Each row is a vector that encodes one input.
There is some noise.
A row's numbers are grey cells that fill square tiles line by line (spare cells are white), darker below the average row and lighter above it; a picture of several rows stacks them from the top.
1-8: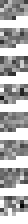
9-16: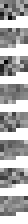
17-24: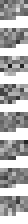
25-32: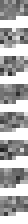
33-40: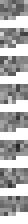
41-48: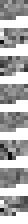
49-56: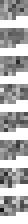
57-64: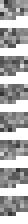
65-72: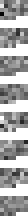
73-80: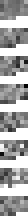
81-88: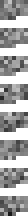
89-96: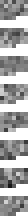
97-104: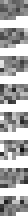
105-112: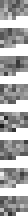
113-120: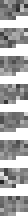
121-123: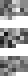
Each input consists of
either a point on an 8-point line, or a list of up to two points on a 7-point line.
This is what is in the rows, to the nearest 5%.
About 20% of them hold a point on an 8-point line. The rest are lists of up to two points on a 7-point line: about 5% of all rows are empty, 30% hold one and 45% two.
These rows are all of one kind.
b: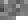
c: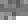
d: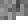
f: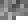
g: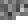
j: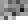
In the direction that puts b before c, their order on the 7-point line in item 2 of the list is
f, b, d, c, j, g.
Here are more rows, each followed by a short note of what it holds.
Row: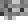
the empty list
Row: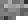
a list of one item
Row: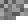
a list of one item
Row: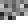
a point on an 8-point line
